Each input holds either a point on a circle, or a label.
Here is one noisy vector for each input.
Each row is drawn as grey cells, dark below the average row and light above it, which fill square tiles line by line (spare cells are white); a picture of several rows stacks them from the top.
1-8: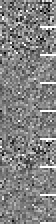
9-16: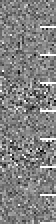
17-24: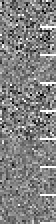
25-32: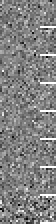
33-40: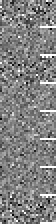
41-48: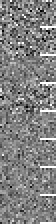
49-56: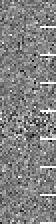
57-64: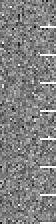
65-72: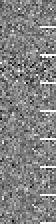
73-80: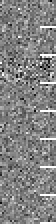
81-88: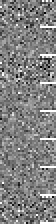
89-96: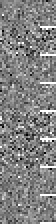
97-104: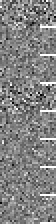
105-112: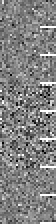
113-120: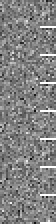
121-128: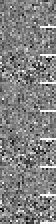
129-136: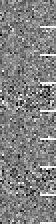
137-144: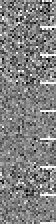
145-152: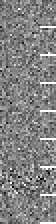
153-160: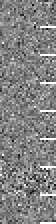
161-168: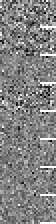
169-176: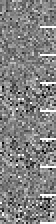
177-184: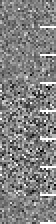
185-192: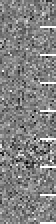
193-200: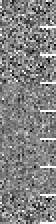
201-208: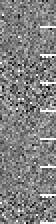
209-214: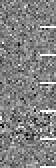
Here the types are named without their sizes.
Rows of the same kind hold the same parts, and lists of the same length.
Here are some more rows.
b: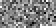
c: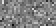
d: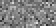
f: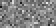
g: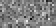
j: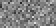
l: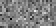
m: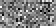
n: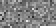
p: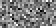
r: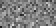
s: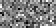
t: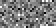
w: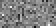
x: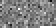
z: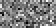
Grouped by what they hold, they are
b, m, p, s, t, z
c, d, f, g, j, l, n, r, w, x

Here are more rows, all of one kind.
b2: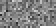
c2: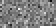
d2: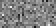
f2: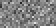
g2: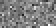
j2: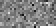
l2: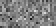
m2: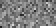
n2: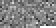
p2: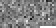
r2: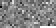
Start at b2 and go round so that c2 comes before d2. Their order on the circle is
b2, l2, p2, c2, m2, j2, g2, d2, f2, r2, n2.
